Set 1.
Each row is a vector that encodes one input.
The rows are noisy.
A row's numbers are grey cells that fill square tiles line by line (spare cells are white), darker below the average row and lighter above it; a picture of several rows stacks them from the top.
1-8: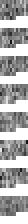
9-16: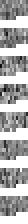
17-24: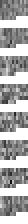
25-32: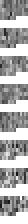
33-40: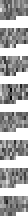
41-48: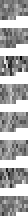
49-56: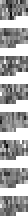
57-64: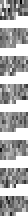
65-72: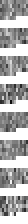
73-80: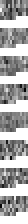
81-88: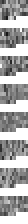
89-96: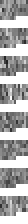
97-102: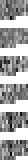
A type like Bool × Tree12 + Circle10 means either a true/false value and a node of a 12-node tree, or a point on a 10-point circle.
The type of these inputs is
Line13.
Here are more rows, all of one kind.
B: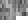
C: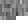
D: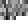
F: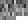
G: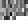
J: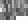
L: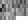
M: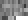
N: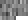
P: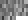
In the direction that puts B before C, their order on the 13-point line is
L, B, M, P, F, N, C, D, G, J.
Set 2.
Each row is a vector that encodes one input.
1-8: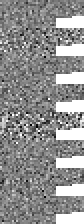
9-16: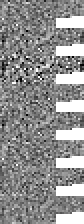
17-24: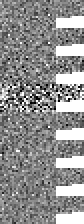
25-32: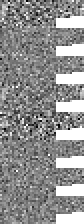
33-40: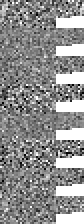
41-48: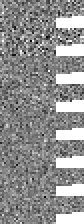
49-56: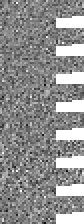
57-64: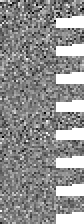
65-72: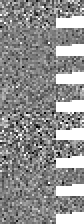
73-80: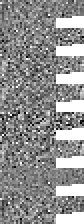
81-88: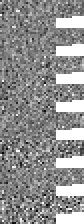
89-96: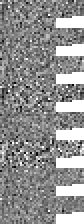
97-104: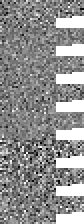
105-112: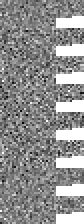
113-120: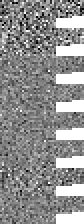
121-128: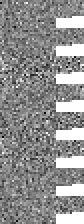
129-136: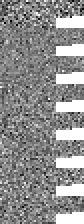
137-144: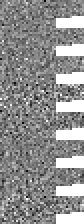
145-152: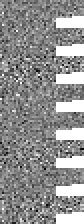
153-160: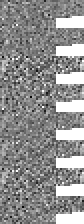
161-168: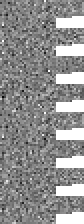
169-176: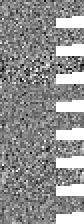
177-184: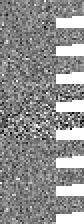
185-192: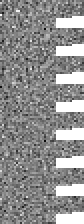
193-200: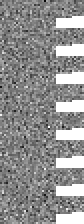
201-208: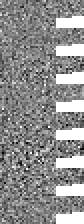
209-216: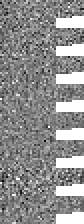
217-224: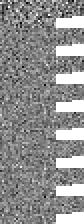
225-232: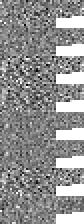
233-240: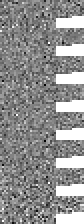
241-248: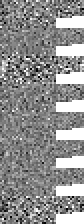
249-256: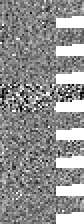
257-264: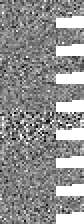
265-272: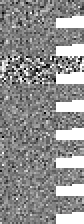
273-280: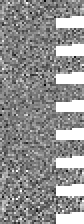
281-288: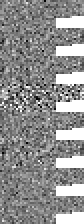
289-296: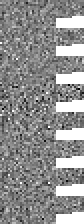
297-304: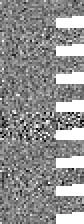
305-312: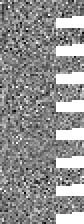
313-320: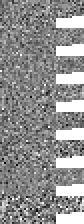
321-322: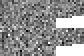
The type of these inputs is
Circle18 + Unit.
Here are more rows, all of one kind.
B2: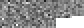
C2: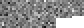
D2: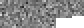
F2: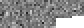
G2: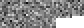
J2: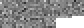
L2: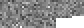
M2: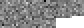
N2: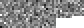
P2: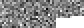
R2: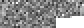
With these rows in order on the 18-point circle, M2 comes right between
B2 and R2.
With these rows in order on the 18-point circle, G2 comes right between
C2 and J2.
